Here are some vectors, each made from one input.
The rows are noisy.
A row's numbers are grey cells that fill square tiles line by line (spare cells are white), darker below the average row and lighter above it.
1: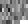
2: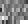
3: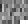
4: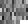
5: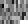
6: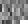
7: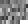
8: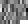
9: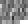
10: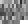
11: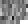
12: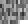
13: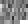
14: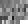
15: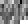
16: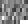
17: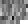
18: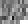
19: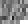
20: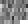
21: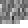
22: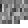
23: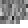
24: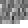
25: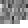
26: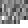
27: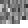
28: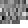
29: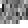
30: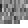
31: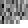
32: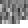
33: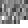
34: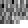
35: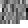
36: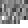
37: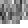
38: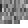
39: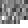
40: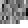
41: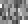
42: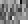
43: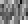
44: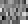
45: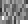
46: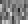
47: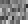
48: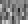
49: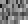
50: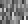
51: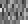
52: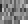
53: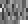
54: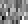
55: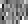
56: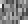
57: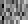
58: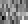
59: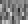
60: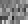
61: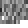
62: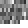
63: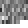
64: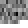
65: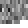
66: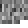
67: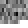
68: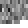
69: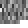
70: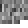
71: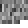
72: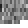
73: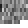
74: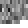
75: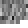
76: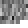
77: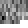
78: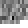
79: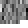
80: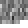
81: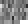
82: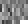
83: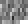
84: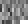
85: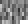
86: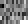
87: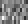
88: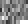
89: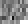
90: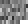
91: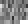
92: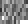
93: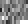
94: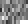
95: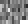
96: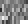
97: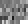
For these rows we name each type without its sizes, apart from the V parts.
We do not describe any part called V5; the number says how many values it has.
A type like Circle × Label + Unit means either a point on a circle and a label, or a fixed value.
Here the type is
Bool × Bool × Bool × Bool + (Line + V5) × V5.
